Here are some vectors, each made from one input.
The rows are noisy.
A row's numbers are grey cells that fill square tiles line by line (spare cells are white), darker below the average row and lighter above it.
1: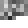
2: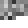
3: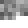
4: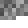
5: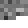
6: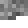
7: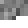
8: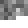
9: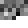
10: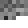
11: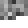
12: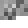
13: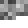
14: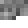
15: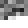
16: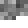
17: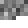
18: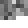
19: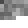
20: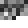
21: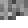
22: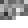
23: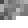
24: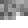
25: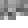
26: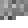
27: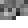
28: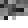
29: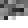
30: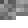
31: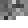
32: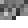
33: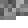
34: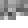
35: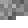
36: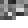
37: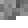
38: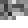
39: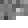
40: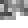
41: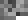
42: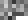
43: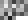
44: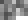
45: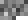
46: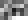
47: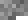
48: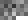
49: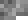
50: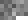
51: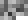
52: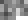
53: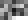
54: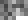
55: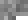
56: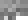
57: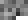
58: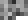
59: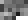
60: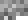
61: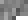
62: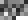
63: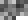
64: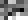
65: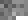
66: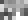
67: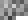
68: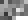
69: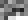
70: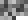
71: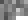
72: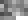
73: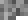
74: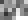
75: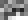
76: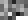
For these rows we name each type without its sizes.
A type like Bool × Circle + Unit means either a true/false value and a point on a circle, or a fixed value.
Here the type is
List(Line).
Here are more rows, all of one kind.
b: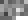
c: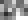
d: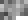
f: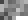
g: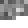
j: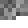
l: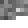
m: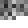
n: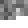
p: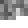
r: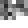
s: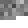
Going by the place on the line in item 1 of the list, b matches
g, l, n and p.
